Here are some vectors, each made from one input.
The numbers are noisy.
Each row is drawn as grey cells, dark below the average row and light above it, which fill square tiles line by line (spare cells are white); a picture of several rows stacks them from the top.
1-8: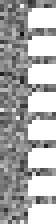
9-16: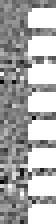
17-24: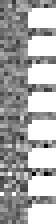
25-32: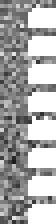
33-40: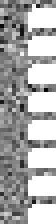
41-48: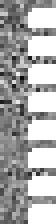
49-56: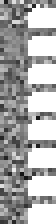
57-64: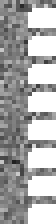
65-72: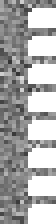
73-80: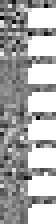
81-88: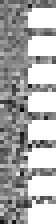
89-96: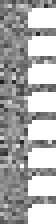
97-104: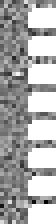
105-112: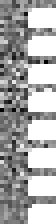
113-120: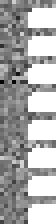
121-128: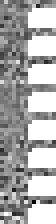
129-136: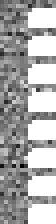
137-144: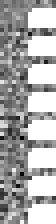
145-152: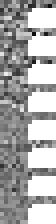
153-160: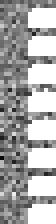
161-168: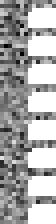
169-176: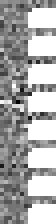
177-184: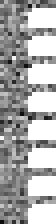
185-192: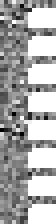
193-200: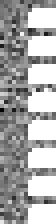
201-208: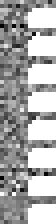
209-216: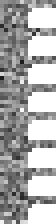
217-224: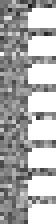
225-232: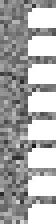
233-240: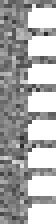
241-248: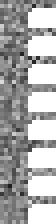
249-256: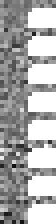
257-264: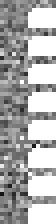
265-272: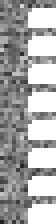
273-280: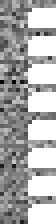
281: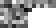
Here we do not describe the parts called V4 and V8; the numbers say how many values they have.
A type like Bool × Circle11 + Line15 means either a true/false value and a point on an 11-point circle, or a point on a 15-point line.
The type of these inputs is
Tree9 × Tree9 × (Tree9 × Tree9 + V4 × V8).
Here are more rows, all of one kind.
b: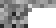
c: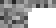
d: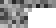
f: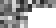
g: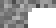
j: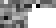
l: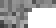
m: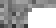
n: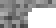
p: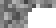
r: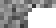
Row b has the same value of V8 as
m and n.
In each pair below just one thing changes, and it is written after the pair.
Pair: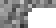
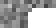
the value of V8
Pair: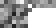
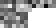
the value of V4
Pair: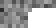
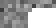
the value of V4
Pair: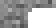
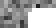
the value of V4
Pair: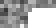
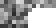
the value of V4
